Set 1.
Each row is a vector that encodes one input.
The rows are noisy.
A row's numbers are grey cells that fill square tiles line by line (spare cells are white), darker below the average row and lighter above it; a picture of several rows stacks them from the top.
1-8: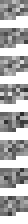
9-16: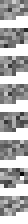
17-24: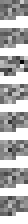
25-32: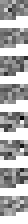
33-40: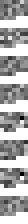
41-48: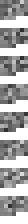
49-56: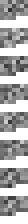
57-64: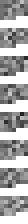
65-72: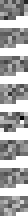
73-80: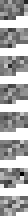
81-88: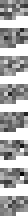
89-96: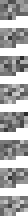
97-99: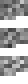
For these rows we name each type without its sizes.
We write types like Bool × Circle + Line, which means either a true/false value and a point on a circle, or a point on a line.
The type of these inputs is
Line.
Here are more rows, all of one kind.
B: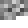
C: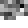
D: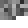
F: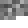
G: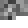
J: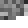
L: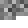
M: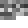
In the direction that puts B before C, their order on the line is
L, B, D, J, G, F, M, C.
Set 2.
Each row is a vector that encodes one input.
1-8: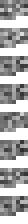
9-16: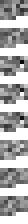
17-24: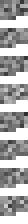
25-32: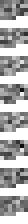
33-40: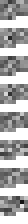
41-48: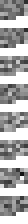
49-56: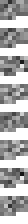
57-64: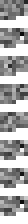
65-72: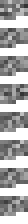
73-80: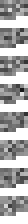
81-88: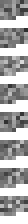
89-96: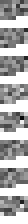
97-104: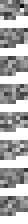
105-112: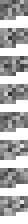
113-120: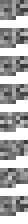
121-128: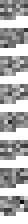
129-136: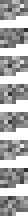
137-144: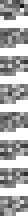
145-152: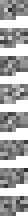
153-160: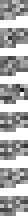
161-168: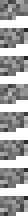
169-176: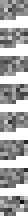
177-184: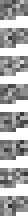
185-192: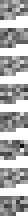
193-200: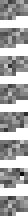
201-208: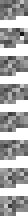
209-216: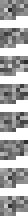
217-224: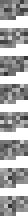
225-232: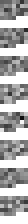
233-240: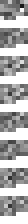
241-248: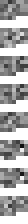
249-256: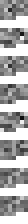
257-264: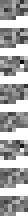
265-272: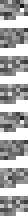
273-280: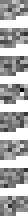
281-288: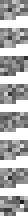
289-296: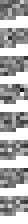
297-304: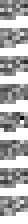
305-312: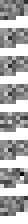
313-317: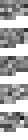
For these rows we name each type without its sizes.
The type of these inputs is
Line.
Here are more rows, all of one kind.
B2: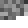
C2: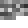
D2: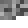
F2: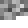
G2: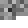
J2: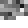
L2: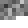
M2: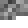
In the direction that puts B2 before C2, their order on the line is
G2, F2, D2, B2, M2, L2, C2, J2.
